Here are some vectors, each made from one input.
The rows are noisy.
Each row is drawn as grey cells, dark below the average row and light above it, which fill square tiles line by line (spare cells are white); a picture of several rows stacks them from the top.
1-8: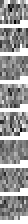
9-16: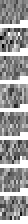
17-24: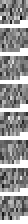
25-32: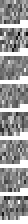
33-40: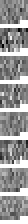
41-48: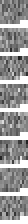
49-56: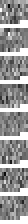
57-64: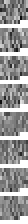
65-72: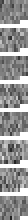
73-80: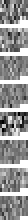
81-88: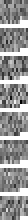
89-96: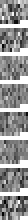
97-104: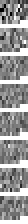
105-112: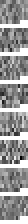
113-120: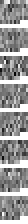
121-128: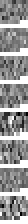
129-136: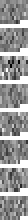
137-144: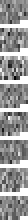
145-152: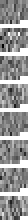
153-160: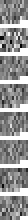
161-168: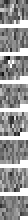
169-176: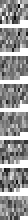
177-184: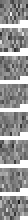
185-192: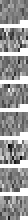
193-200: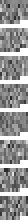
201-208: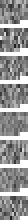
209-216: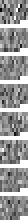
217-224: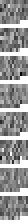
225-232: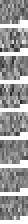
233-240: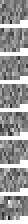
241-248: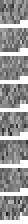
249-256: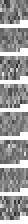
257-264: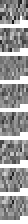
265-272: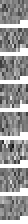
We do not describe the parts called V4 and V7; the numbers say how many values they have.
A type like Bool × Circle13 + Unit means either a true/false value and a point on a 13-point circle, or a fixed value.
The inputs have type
(Circle11 + Unit) × V7 + Line13 × V4.
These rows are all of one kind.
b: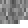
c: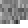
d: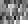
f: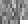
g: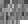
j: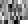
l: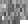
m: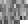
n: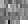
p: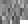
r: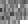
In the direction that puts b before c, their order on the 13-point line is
b, p, l, n, c, f, d, r, m, g, j.
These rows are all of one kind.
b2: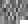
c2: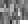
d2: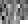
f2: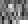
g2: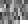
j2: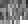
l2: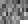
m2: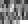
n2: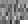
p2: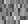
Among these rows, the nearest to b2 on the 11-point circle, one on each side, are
f2 and g2.
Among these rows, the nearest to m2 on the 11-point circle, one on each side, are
g2 and p2.
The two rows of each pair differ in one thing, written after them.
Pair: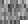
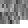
the place on the 11-point circle
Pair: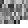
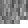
the place on the 11-point circle
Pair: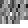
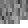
the place on the 11-point circle
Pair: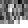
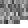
the place on the 11-point circle
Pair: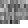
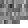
the value of V7
